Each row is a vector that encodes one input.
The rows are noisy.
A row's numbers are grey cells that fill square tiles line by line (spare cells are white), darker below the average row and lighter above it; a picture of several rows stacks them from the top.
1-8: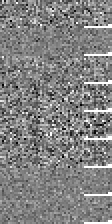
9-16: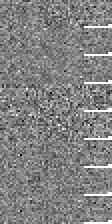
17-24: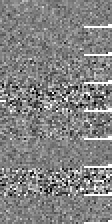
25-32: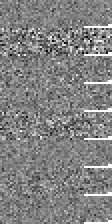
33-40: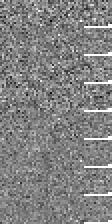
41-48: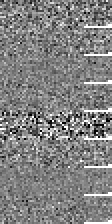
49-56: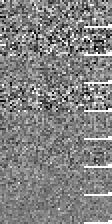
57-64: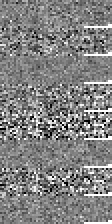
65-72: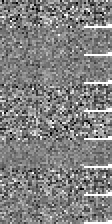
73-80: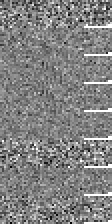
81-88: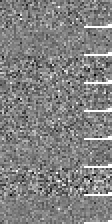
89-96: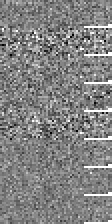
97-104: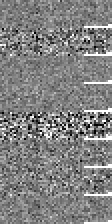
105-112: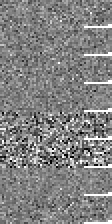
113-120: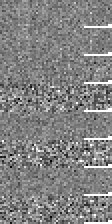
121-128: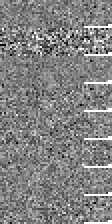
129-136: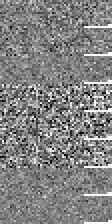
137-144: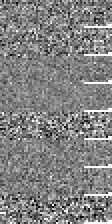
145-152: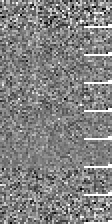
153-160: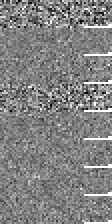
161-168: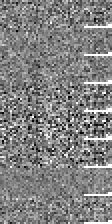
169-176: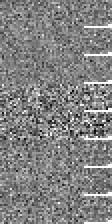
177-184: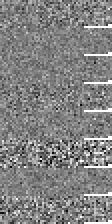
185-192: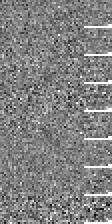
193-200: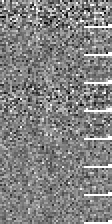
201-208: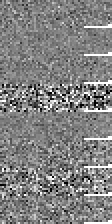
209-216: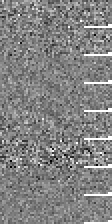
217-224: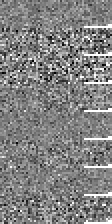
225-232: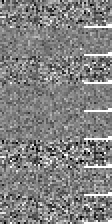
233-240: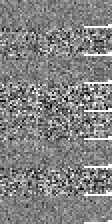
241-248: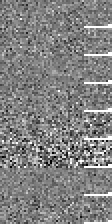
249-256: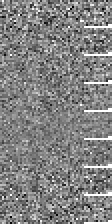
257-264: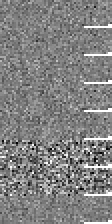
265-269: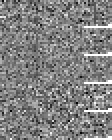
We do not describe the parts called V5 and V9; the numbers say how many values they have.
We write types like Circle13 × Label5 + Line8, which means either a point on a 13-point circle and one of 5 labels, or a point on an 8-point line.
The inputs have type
Bool × (Line7 + V9) + V5.
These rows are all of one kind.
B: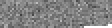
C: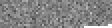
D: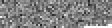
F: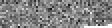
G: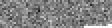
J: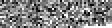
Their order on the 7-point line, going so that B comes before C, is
G, D, B, C, J, F.
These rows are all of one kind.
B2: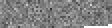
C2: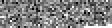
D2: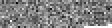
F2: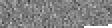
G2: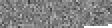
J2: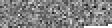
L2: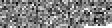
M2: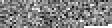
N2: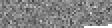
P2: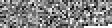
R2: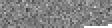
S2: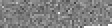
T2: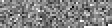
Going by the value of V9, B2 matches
F2 and G2.
